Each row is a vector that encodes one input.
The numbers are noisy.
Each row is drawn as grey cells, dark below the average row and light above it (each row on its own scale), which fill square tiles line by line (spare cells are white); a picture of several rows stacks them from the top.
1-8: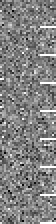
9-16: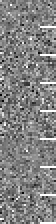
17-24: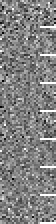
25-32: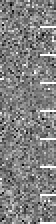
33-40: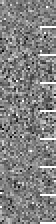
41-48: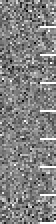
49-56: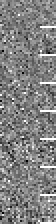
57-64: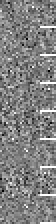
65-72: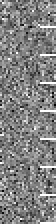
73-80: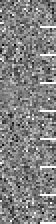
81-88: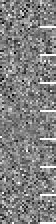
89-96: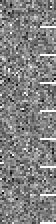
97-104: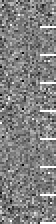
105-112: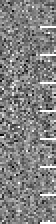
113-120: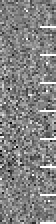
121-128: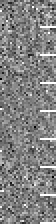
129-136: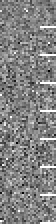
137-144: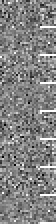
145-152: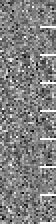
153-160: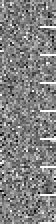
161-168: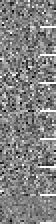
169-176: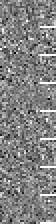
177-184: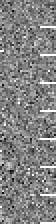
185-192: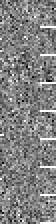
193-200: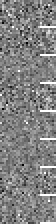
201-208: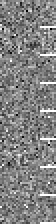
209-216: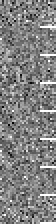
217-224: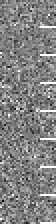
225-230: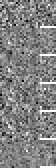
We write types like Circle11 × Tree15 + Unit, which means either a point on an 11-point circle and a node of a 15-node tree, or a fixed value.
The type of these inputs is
Line9 + List3(Line7).
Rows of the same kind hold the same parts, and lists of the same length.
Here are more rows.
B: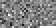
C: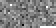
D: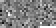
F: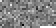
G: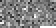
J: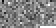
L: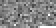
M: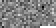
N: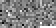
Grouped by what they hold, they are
B, D, N
C, F
G
J, M
L

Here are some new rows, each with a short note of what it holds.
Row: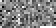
a list of three items
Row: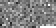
a list of one item
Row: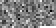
a list of one item
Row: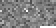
a point on a 9-point line
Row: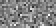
the empty list
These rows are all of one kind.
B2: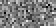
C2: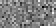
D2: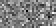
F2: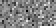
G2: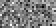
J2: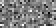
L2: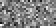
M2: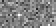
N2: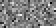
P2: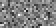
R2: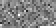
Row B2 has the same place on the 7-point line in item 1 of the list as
C2 and M2.
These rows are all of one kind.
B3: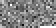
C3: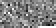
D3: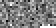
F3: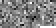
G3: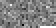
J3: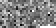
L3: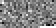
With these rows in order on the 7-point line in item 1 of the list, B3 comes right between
G3 and L3.
